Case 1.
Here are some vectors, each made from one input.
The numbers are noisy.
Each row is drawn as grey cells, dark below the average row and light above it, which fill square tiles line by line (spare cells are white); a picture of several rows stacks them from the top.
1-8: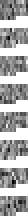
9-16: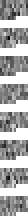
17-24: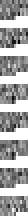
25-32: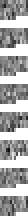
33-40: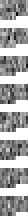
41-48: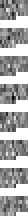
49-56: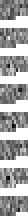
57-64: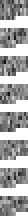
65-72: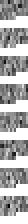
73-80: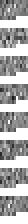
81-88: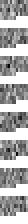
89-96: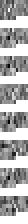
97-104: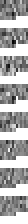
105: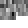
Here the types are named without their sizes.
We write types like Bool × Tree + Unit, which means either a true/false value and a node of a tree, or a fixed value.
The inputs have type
(Bool × Bool × Bool + Line) × Line.
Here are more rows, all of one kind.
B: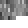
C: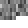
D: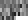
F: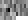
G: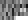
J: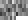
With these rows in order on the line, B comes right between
C and D.
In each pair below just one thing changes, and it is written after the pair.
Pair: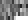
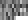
the place on the line
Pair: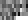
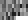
one of the three true/false values
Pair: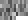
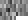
one of the three true/false values
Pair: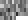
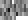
the place on the line
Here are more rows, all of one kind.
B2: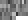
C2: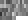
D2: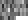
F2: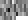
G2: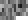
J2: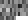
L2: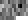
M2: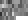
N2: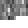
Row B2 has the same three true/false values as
D2 and N2.
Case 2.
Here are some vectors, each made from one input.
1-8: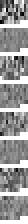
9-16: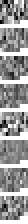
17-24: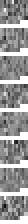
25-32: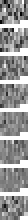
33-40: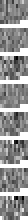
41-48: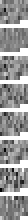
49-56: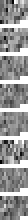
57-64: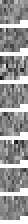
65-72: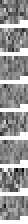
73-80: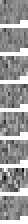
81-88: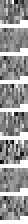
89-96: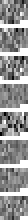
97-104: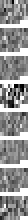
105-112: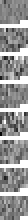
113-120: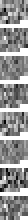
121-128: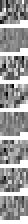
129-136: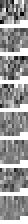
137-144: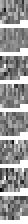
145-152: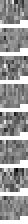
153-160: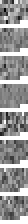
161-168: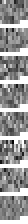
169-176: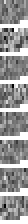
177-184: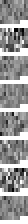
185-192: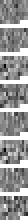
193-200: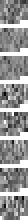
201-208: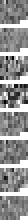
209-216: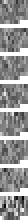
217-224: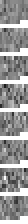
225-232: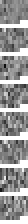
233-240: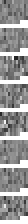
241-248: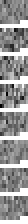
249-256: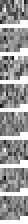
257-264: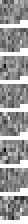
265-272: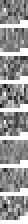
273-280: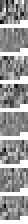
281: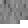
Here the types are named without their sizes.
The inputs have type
Bool × Bool × Bool + Label + Line.
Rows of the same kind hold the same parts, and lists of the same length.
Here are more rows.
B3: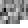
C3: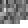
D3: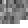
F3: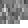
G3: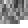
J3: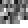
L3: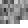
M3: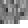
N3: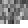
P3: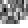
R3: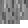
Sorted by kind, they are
B3, L3
C3, D3, G3, J3, M3, P3
F3, N3, R3

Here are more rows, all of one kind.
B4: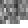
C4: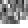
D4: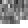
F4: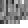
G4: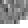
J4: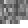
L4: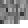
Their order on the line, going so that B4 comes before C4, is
B4, J4, L4, G4, C4, D4, F4.
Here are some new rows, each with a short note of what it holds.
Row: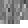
a label
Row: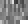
three true/false values
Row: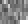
a point on a line
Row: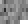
three true/false values
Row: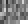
a point on a line
